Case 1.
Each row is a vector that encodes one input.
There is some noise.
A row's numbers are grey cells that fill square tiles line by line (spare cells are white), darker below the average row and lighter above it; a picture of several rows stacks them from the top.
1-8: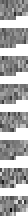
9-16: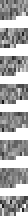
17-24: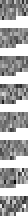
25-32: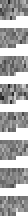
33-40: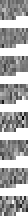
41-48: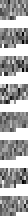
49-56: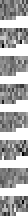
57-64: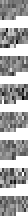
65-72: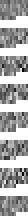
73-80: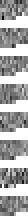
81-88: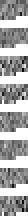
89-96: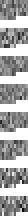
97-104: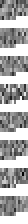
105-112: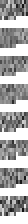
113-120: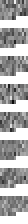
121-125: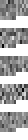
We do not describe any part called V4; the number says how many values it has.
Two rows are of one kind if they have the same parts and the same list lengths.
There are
2 kinds of row.
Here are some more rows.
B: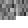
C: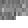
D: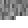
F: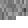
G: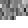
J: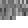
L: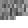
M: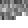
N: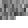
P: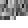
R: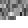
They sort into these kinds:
B, C, D, F, G, J, L, M, N, R
P

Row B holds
one of 7 labels and one of 10 labels.
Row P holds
a value of V4.
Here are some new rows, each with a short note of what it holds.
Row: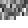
a value of V4
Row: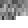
one of 7 labels and one of 10 labels
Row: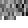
a value of V4
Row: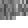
one of 7 labels and one of 10 labels
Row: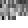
one of 7 labels and one of 10 labels
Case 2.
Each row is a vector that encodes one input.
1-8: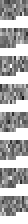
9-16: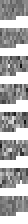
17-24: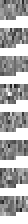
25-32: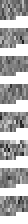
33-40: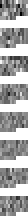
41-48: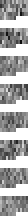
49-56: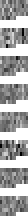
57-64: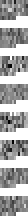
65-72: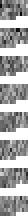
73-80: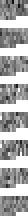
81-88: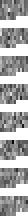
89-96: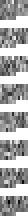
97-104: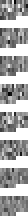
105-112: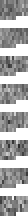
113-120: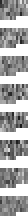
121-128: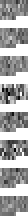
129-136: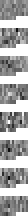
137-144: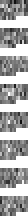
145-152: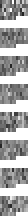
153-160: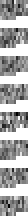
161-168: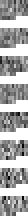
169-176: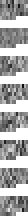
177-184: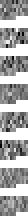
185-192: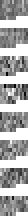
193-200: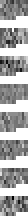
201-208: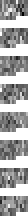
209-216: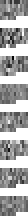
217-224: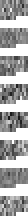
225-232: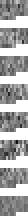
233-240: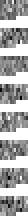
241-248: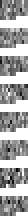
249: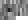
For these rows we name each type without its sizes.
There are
3 kinds of row.
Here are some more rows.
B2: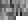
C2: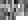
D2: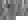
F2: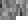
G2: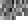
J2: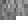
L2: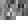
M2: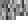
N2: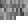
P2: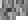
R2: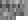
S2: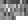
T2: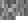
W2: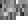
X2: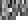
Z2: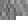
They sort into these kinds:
B2, G2, L2, N2, P2, S2
C2, D2, F2, J2, R2, T2, W2, X2, Z2
M2

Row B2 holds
a point on a circle and a label.
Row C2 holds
a node of a tree.
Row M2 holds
a fixed value.
